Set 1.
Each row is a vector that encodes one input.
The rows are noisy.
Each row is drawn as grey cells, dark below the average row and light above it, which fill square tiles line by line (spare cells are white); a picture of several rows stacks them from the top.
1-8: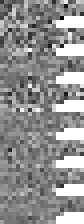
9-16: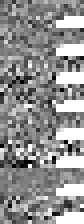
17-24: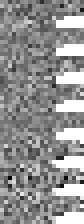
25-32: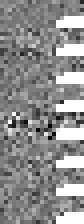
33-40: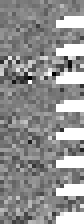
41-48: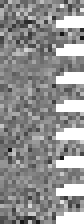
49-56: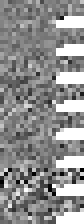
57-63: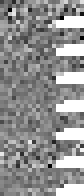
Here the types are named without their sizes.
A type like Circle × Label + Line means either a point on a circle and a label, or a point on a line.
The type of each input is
Tree + Unit.
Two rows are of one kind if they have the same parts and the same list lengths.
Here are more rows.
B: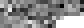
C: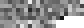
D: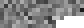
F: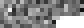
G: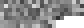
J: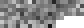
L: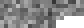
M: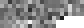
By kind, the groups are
B, C, D, F, G, M
J, L

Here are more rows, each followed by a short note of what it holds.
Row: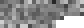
a fixed value
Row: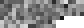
a fixed value
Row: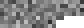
a node of a tree
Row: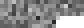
a node of a tree
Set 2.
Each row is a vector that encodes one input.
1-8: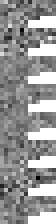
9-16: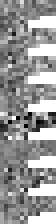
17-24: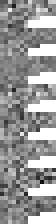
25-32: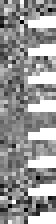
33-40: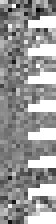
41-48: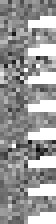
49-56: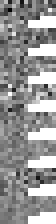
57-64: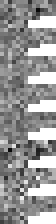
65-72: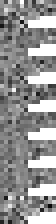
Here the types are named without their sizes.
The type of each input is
Tree.
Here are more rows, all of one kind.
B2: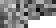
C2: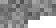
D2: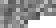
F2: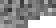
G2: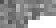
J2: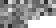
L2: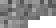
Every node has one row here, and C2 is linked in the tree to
B2, D2 and L2.
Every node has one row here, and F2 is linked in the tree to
L2.
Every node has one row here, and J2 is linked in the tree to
B2.
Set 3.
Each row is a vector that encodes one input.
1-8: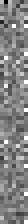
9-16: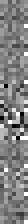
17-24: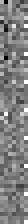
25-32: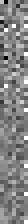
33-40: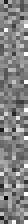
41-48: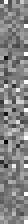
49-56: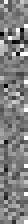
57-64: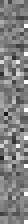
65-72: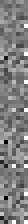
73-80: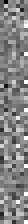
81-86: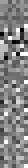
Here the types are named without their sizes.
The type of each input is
Tree + Unit.
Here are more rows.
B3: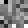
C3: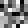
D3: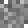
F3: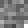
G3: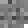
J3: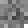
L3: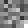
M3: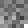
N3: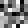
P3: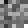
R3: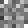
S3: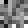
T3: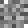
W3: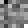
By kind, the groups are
B3, D3, F3, G3, J3, L3, M3, P3, R3, S3, T3, W3
C3, N3

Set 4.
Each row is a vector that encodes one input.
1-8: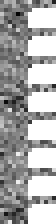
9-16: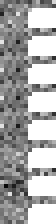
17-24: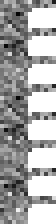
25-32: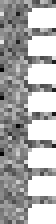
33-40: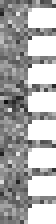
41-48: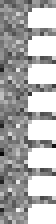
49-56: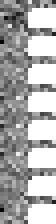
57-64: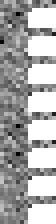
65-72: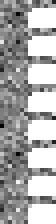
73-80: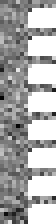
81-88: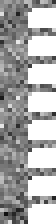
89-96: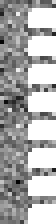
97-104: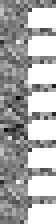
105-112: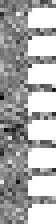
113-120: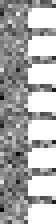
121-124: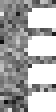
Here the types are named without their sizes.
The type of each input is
Line.
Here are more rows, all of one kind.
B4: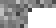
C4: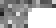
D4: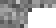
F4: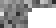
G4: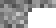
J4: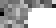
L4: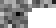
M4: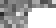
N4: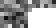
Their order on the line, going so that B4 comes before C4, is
N4, L4, F4, B4, D4, G4, M4, C4, J4.
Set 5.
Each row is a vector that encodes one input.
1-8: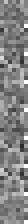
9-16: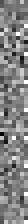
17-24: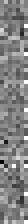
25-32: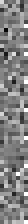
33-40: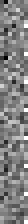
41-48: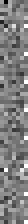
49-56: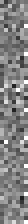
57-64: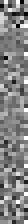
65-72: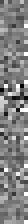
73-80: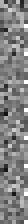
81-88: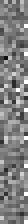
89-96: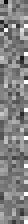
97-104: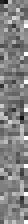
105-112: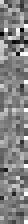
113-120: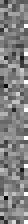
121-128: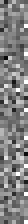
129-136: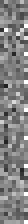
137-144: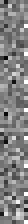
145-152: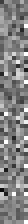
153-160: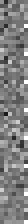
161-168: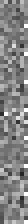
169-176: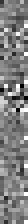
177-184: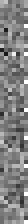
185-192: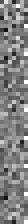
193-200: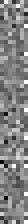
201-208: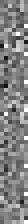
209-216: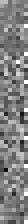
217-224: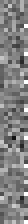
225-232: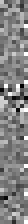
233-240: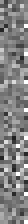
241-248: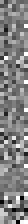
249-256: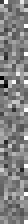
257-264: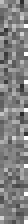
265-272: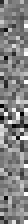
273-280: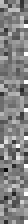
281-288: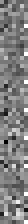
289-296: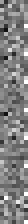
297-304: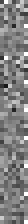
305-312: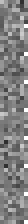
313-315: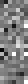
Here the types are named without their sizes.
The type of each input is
Tree + Unit.
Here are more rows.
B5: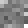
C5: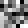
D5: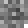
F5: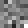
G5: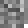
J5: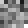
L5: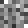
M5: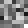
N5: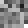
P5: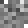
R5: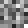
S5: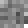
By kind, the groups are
B5, D5, F5, G5, J5, L5, M5, N5, P5, R5, S5
C5

